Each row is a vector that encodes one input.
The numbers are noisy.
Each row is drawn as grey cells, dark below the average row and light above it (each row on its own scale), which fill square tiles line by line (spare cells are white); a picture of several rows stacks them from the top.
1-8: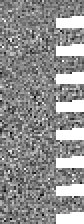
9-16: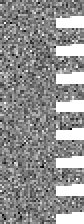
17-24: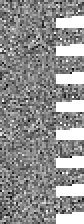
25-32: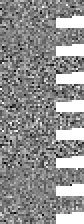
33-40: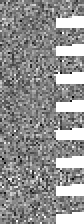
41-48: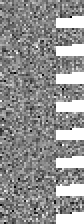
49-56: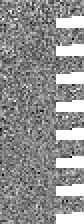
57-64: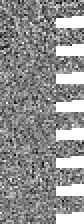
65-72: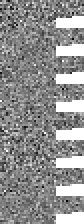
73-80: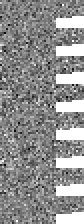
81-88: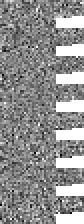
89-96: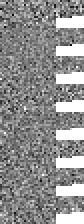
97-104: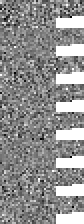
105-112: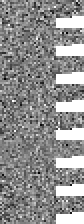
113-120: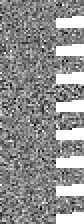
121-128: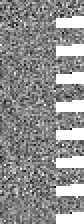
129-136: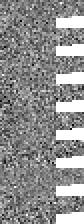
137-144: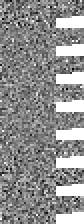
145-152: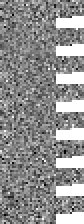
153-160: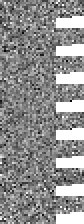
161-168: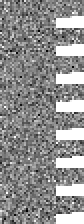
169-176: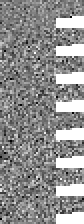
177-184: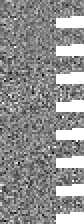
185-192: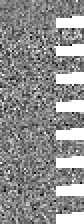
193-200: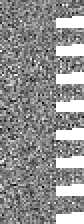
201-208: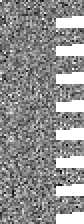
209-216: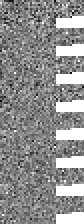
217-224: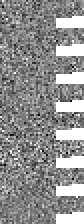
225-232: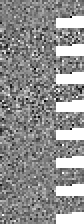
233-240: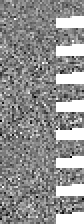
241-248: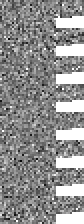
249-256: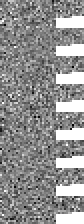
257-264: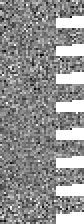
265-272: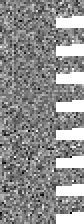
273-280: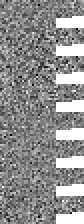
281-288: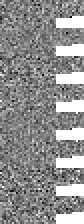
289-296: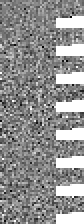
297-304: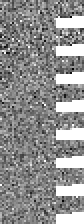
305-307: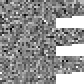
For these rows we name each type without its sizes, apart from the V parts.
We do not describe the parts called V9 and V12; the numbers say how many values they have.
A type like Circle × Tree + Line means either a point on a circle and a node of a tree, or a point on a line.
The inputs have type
(Circle + V9) × V12 + Label × Tree.
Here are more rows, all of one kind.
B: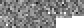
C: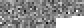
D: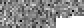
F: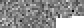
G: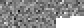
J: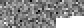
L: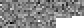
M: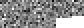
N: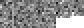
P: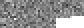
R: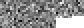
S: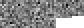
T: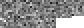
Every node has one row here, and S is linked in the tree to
R.
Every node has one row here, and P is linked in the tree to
N.
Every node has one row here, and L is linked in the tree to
B, C and R.
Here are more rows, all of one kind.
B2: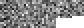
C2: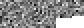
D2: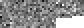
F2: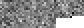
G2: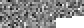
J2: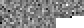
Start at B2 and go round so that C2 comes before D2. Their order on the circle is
B2, G2, C2, D2, J2, F2.
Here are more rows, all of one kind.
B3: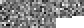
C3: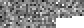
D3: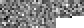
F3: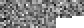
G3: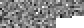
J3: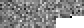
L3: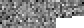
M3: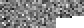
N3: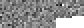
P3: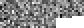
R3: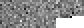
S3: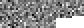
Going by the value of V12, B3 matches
D3, F3, M3 and P3.
